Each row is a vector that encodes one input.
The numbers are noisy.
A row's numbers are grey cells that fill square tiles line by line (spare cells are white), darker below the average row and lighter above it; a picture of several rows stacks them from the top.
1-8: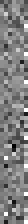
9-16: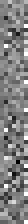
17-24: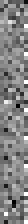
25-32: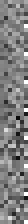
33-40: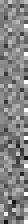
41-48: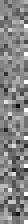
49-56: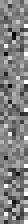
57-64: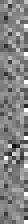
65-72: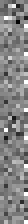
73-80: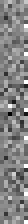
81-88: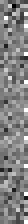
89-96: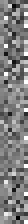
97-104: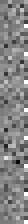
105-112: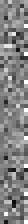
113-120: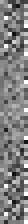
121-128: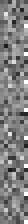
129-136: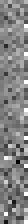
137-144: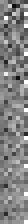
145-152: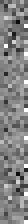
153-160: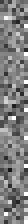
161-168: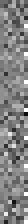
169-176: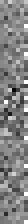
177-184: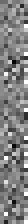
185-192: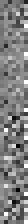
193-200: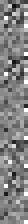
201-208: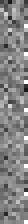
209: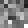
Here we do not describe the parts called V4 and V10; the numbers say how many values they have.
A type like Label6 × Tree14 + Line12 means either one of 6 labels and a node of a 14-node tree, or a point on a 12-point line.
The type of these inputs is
Line5 × V10 + (Tree8 + Unit) × V4.
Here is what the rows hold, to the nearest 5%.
About 55% of them hold a point on a 5-point line and a value of V10. The rest hold a value of V4, together with either a fixed value, or a node of an 8-node tree.
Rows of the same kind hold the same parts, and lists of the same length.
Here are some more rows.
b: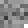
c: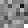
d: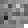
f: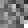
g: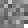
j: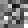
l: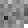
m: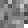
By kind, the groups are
b, c, d, g, l, m
f
j

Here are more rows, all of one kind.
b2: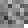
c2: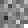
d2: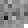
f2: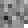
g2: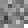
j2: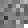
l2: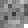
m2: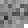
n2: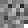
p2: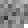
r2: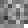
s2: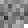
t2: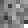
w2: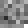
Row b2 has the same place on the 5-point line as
g2, m2 and s2.
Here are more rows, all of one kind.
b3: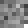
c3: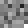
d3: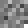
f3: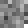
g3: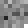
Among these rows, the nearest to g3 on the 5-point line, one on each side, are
c3 and f3.
